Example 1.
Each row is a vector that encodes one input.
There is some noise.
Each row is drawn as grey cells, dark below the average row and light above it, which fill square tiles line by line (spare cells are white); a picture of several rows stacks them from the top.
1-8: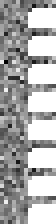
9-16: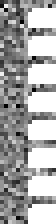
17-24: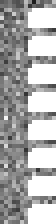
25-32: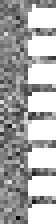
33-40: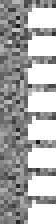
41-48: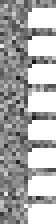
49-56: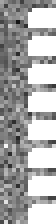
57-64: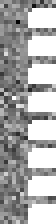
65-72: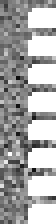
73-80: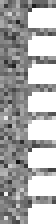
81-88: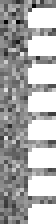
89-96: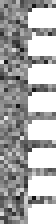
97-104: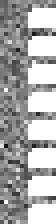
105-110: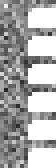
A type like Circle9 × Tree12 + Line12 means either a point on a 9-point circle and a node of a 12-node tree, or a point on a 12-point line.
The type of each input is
Circle9 + List2(Line7).
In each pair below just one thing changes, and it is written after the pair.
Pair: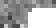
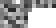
the place on the 7-point line in item 1 of the list
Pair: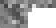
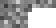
the place on the 7-point line in item 1 of the list
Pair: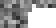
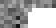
the place on the 7-point line in item 2 of the list
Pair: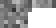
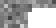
the place on the 7-point line in item 1 of the list
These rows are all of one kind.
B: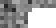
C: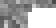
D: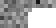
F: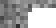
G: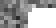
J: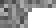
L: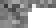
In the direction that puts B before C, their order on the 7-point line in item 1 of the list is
G, L, B, F, C, D, J.
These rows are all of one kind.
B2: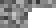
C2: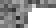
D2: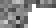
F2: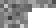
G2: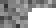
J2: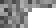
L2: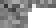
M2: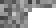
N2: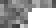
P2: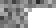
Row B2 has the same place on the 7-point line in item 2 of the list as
G2 and P2.
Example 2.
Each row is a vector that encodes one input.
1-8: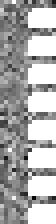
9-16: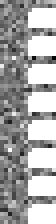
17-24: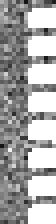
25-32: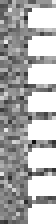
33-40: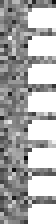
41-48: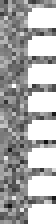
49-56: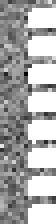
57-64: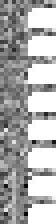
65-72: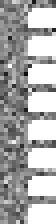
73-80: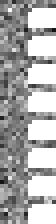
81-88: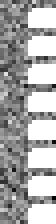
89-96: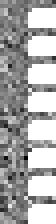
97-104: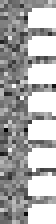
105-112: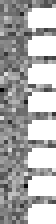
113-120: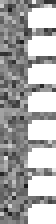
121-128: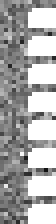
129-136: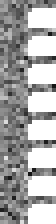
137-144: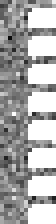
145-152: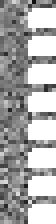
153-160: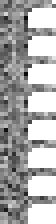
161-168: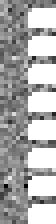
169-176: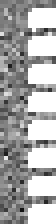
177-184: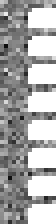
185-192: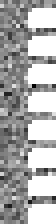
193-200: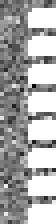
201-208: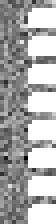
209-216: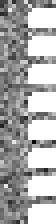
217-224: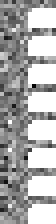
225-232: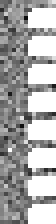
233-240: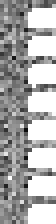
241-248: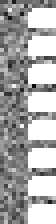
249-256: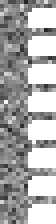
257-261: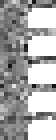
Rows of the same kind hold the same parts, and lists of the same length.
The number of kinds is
2.
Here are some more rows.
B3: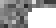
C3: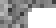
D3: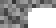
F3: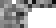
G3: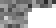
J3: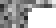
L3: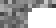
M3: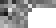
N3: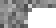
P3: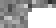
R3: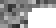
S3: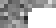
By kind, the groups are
B3, C3, D3, F3, G3, J3, L3, N3, R3, S3
M3, P3

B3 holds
a node of each of two 8-node trees and four true/false values.
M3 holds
a node of each of two 8-node trees.
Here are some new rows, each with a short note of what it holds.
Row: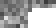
a node of each of two 8-node trees
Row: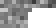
a node of each of two 8-node trees
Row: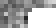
a node of each of two 8-node trees and four true/false values
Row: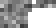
a node of each of two 8-node trees and four true/false values
